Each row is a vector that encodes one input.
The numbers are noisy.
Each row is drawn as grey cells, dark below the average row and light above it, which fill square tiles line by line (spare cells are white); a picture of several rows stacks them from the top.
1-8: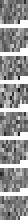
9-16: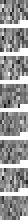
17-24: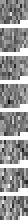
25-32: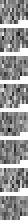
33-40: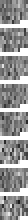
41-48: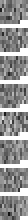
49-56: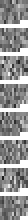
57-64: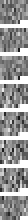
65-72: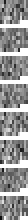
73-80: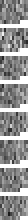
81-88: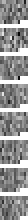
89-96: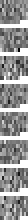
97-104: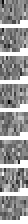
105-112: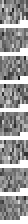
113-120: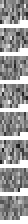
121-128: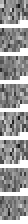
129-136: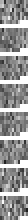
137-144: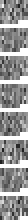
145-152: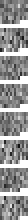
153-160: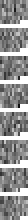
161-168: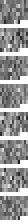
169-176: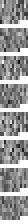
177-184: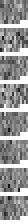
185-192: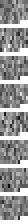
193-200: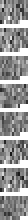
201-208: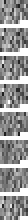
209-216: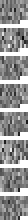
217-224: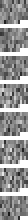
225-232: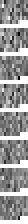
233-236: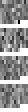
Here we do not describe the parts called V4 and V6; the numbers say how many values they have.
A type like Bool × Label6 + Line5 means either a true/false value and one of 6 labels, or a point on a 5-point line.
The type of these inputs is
Bool × V6 + Label11 × V4.
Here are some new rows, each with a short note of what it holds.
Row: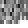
a true/false value and a value of V6
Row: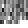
a true/false value and a value of V6
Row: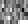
a true/false value and a value of V6
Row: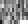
a true/false value and a value of V6
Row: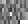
one of 11 labels and a value of V4
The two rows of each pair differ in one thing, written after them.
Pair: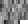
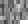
the value of V4
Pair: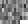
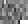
the label
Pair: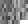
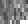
the label
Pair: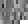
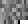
the value of V4
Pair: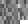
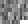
the label
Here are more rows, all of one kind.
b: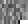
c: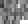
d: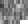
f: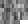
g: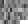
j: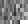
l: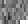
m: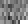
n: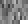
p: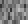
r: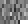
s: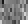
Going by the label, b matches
m and n.
